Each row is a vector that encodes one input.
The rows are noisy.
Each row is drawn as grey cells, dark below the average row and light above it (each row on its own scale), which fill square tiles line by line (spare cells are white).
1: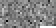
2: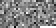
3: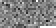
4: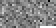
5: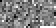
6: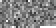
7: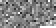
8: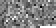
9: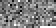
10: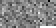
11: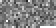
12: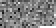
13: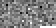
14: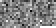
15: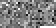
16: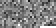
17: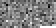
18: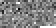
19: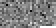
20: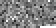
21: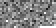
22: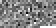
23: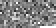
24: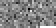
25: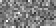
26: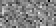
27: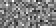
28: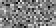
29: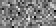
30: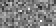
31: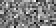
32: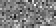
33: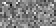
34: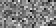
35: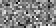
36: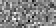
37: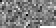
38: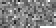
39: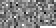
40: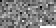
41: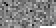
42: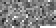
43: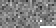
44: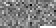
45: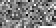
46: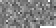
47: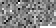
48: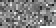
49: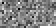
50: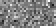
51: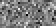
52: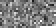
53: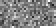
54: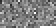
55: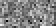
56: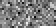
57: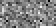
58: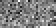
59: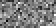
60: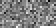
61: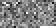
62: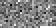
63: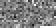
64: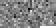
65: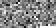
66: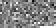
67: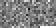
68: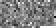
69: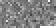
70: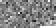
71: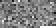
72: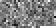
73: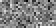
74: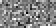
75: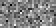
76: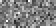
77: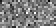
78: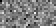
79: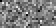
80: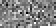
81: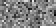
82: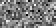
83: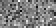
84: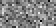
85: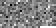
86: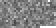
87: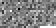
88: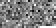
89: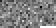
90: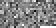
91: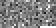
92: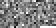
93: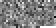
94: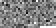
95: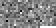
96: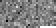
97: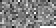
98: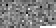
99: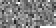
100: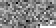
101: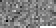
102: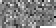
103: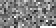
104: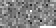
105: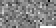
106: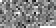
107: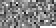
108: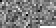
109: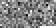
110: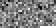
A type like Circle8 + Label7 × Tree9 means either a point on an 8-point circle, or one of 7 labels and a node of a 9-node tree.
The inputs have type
(Circle6 + Label7) × Tree8.
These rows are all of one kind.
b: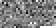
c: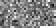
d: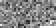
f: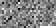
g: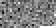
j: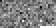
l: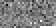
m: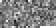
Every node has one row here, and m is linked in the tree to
b and c.
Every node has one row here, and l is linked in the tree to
b, g and j.
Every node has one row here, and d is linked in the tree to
b and f.
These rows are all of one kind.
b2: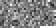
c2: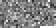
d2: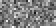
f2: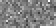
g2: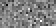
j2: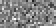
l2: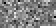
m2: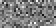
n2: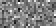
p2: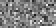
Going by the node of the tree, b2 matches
d2, l2 and n2.
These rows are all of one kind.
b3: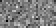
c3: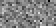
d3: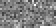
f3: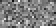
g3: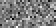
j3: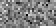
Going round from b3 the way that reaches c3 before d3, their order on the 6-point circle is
b3, f3, c3, g3, j3, d3.
